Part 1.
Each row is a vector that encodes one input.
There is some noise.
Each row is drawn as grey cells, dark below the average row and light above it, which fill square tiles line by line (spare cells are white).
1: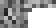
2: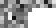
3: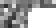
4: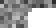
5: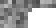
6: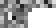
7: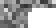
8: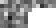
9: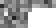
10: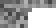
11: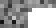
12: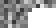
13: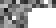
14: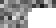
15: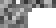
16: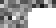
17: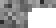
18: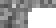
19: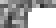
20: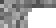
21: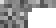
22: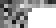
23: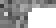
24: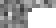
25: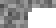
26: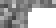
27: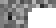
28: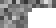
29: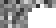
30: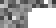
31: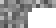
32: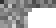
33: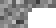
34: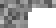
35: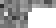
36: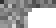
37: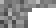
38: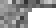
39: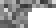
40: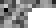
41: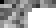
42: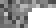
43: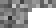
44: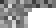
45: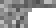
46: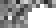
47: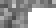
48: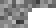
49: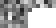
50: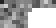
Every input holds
either a point on a 5-point line, or a point on a 6-point line.
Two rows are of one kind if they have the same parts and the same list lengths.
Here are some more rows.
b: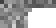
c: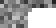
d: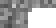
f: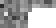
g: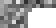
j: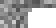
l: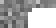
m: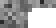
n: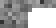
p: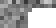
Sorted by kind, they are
b, c, g, j, p
d, f, l, m, n

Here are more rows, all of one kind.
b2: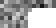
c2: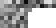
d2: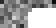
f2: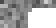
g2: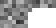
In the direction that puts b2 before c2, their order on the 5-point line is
d2, b2, f2, c2, g2.
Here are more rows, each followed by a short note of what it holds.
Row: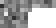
a point on a 6-point line
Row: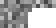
a point on a 6-point line
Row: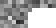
a point on a 5-point line
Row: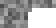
a point on a 6-point line
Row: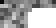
a point on a 5-point line
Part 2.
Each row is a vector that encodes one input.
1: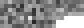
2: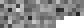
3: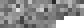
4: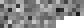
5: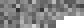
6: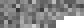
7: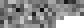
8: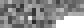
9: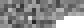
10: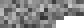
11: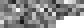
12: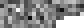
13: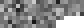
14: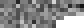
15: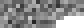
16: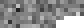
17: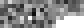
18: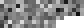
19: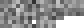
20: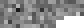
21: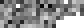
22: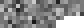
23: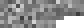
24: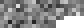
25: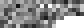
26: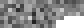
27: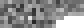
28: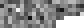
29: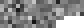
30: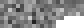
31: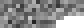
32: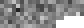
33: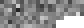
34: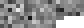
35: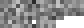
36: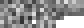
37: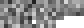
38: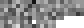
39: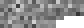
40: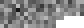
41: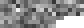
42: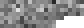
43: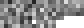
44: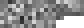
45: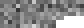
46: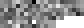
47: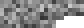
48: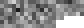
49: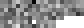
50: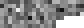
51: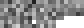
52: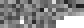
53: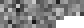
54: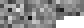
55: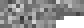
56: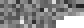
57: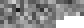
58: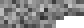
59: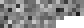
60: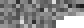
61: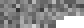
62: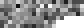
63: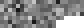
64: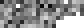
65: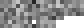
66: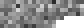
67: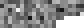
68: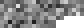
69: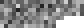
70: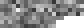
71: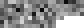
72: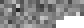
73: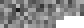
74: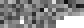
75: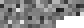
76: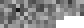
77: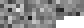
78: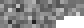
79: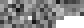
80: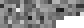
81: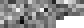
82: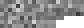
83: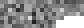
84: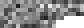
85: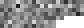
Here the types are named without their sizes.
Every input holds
a node of a tree and a true/false value.
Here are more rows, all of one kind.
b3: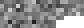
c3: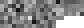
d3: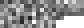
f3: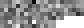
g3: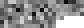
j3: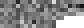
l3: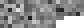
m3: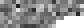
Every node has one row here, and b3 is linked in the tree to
c3, g3 and m3.
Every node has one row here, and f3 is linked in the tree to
d3.
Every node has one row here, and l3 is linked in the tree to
g3 and j3.
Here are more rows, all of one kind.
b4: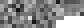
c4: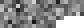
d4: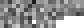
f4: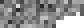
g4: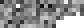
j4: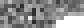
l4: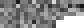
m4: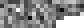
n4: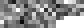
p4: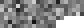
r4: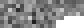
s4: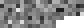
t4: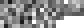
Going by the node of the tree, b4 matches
c4 and p4.
